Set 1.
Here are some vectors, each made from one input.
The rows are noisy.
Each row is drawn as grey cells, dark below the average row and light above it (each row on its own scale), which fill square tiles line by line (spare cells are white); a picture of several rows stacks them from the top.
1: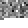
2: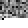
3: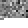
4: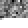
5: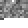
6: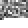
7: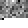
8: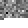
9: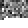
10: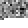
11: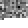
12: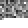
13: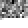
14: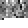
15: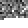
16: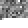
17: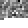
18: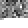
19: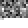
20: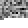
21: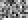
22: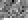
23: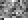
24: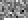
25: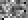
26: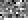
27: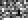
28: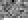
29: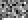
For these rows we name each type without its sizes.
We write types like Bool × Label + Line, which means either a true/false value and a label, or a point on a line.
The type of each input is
Bool × Bool × Bool.
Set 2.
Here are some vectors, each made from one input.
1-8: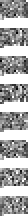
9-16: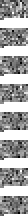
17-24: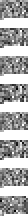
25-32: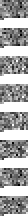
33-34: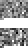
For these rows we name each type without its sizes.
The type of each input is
Circle.
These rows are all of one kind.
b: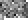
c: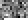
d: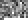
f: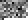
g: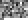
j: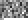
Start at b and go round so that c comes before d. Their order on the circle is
b, j, c, f, g, d.
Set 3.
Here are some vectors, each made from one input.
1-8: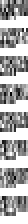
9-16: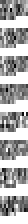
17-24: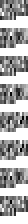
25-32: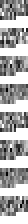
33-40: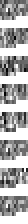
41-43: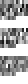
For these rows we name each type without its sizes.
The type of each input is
Label.
